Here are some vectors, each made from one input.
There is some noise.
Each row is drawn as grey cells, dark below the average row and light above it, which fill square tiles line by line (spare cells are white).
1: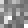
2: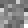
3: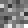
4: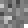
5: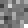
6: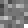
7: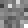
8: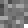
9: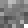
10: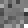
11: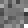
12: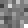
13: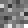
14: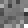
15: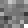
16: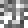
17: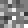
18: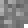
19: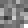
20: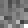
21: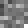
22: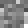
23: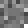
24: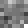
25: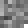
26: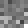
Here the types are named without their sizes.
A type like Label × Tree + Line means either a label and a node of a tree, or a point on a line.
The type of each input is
Bool × Bool × Bool.
